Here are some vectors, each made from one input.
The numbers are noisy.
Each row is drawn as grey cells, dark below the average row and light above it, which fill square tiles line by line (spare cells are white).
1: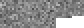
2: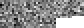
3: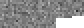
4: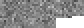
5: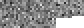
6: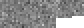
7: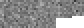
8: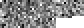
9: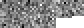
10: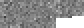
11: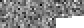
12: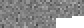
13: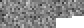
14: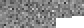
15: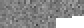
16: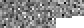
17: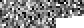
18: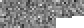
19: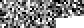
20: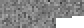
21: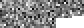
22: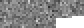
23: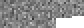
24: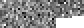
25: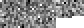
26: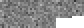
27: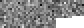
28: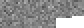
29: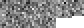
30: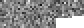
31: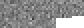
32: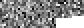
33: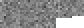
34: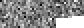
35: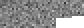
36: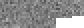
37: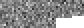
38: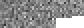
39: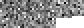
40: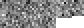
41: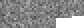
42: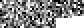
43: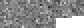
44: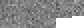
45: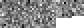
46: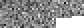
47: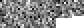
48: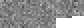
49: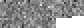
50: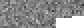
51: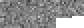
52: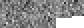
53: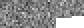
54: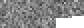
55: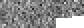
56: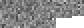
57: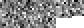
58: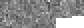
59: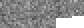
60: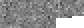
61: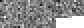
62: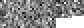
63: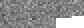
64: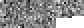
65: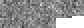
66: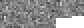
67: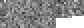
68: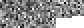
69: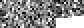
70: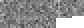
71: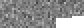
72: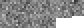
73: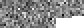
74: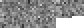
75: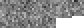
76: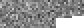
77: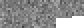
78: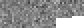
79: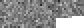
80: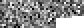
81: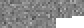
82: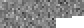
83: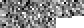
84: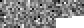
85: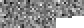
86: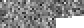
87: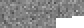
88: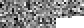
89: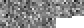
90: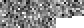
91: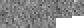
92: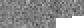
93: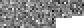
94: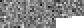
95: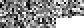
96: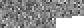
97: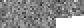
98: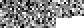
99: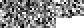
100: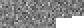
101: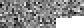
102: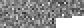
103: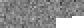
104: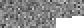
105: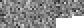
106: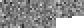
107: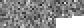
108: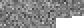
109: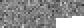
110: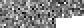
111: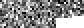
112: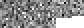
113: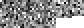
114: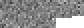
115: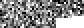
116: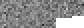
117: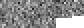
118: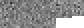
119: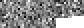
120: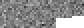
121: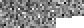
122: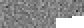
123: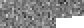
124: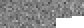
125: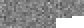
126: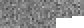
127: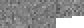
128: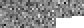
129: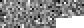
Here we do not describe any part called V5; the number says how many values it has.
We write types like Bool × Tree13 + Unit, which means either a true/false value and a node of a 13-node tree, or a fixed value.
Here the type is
List2(Bool × V5).
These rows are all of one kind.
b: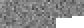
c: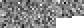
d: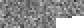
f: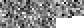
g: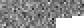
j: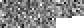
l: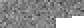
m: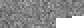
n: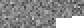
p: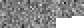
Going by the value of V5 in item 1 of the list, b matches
f and g.
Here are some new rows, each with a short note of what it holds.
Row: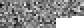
the empty list
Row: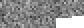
a list of one item
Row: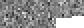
a list of one item
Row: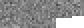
a list of one item
